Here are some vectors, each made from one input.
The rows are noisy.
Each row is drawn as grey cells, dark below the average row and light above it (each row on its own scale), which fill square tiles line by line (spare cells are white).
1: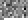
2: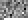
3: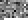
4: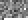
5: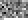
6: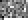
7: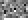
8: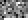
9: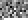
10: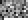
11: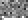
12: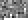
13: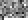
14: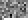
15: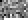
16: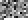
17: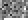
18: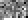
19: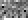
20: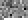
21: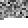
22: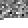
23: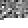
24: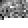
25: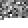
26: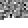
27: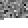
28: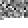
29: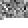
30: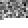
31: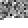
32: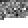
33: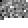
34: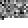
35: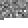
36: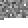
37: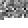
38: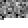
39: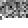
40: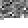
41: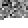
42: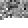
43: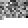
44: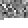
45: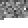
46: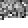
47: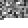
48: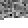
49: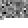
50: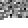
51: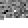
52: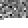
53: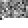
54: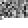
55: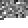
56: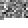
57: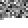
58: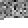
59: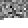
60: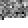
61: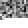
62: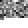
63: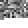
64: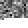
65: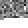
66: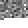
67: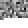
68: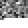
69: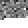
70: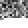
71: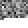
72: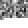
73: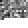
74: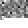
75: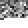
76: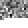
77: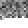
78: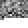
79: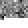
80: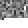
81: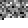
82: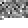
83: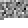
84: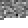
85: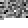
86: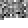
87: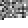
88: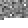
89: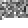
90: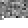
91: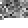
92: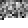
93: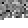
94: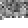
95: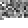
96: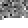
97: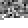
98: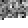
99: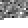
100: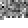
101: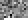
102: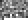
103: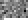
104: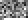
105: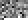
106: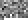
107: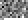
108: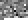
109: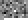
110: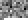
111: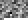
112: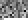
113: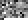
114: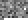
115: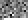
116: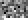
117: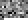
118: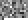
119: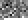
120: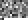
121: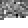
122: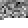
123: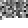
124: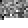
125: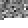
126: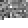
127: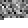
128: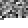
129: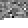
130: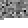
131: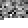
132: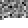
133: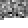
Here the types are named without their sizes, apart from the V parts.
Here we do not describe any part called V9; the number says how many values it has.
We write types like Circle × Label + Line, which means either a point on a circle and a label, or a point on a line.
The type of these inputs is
Bool × (Line + V9).
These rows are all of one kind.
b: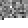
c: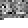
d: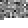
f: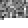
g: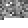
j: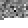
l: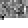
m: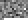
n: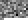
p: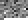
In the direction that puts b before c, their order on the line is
d, f, l, b, j, g, p, n, m, c.
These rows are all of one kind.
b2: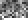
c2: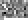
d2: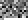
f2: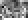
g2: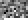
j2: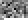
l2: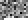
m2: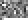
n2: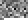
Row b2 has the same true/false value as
d2 and f2.
